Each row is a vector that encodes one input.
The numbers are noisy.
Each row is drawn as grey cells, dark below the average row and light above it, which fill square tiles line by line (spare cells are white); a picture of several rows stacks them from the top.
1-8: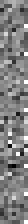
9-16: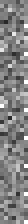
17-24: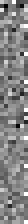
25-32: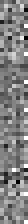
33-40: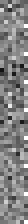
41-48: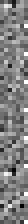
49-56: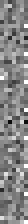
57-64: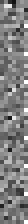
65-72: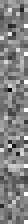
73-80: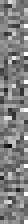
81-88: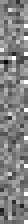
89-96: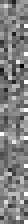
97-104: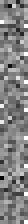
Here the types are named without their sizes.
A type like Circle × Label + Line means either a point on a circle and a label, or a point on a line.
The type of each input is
Line × Tree × (Tree + Unit).
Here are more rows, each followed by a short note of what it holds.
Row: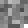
a point on a line and a node of each of two trees
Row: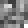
a point on a line and a node of a tree
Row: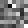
a point on a line and a node of each of two trees
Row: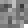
a point on a line and a node of each of two trees
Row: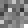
a point on a line and a node of each of two trees
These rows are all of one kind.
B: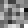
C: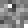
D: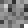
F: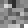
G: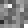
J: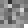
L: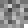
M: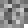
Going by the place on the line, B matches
L and M.
